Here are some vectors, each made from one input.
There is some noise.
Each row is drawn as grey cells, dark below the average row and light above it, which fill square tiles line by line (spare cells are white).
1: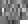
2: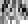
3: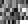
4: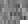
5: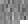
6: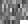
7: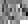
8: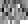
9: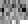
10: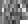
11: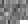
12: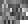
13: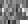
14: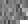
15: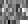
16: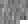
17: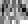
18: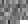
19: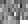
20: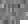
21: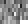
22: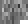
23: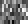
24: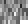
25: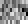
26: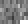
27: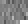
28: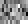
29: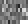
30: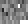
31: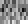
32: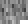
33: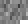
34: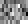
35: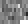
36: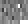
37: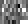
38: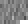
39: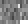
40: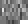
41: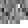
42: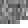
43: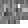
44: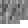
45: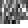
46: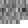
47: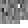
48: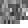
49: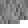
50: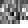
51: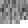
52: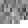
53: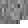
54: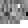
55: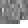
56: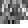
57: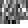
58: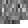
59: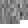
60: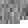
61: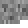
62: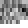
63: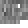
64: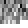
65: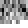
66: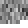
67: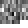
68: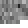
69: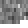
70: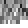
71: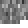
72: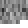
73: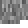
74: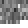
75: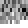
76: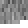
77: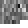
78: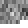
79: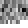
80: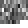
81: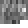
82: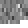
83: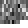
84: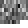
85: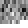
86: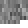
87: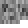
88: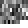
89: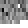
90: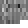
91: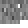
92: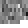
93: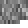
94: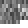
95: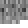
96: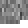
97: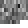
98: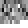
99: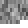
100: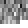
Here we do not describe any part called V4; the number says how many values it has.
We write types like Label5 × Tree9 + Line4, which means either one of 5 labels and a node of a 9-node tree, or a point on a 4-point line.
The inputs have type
Bool × List2(Line5 + V4).
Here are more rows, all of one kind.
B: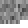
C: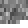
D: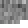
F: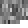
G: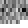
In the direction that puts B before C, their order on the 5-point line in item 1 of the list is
F, G, B, D, C.
